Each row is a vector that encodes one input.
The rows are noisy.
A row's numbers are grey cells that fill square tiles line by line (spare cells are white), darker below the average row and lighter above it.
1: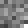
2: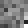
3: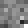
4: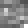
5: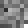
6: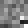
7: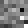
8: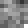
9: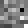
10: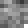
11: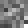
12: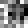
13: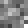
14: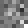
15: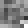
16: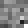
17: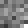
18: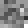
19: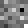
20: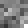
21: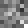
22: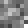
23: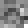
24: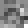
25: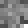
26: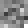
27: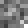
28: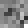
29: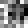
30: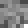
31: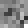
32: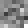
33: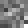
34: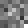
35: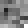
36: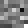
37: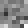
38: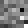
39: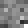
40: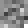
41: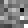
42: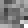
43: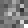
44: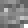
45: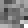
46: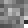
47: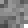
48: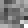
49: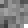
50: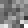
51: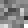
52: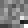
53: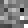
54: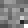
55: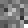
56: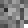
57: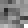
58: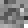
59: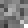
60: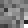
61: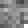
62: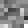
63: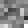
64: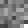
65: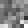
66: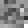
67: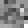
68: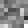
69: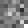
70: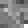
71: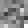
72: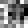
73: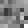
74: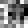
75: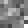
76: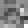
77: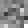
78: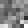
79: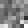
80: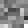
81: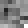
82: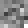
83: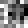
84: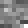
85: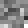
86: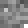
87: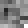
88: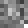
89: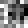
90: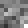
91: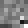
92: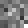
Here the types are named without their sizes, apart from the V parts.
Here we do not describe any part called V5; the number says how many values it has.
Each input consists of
a list of items, each a true/false value and a value of V5.
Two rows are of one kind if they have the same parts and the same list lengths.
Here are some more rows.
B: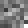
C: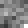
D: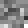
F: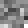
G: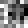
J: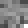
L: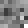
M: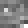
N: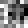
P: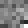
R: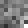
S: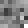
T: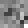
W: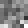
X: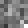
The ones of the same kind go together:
B, C, J, M, P, R, X
D, F, L, S, T, W
G, N

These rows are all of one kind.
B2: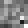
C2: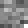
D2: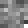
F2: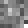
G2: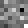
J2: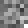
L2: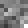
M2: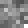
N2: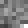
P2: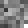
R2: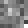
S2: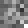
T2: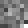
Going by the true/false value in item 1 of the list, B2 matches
C2, D2, M2 and N2.
